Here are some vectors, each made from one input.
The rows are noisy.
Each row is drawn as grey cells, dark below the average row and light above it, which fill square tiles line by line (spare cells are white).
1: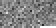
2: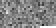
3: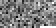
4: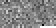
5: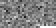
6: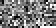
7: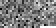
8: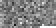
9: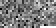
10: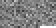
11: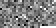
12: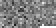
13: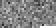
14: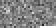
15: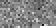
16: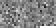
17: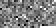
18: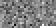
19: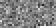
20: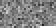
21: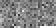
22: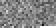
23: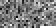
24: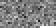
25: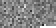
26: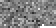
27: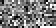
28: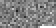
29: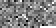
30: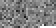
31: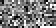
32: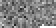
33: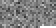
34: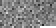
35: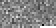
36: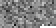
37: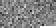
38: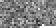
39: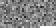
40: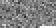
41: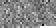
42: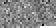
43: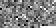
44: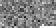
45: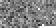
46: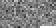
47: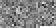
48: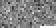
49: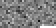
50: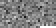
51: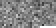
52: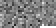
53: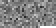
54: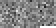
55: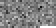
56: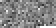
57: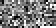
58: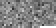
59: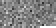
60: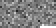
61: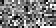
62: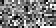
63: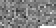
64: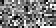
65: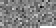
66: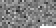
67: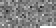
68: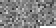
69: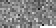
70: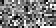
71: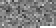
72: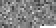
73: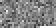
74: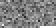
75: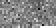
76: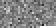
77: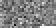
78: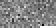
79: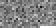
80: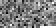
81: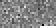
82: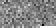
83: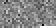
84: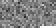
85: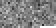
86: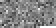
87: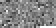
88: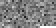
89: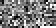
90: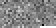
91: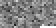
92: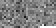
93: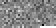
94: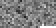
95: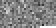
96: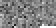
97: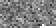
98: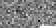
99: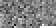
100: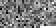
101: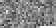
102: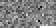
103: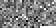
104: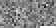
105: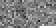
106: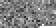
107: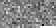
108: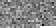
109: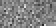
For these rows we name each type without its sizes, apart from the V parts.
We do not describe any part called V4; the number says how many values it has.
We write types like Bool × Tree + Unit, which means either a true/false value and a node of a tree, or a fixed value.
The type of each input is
List(Bool × V4).
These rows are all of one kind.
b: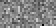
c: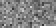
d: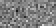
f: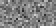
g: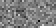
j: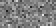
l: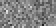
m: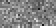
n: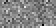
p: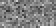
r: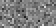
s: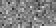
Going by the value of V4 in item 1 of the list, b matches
g and r.
